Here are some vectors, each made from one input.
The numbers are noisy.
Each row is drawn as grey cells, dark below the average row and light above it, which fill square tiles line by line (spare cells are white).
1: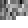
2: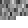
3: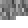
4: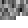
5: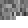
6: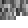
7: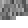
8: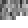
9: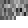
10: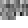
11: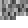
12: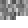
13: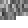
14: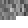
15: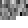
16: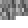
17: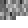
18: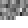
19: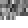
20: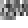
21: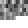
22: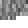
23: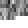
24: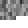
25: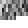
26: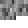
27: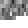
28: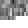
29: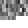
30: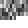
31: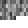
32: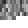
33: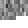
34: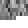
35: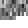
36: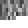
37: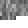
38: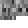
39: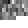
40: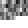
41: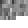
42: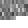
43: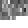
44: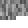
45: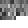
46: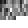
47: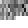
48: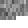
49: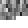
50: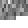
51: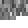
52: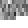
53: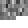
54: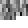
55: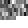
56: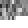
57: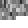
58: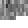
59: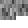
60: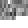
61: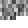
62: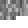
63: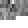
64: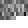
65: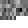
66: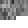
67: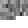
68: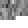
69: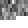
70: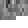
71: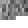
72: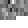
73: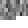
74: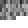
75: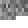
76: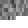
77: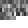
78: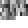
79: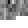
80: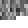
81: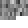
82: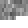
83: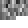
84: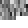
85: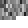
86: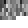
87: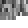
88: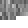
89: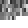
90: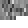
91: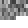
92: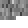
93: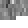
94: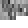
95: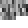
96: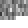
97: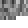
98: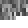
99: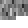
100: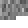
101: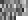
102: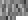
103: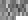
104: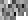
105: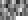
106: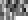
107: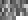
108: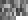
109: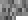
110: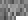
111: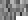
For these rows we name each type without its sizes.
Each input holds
a point on a line, together with either a label and a true/false value, or a point on each of two lines.
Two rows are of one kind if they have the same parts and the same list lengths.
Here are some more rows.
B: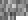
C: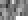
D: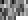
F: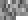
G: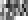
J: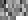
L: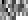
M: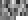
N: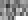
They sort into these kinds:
B, D, F, J, L
C, G, M, N

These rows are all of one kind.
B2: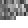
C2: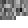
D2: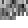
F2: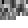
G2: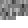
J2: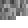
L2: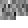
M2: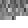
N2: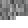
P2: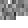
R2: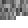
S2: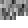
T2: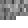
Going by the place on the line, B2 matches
D2, N2 and T2.
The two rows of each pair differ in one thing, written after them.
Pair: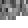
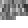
the place on the line
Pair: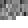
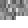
the place on the line
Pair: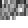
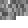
the label
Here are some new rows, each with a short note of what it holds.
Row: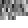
a point on each of three lines
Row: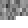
a point on each of three lines
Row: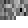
a label, a point on a line and a true/false value
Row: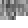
a point on each of three lines
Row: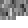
a label, a point on a line and a true/false value
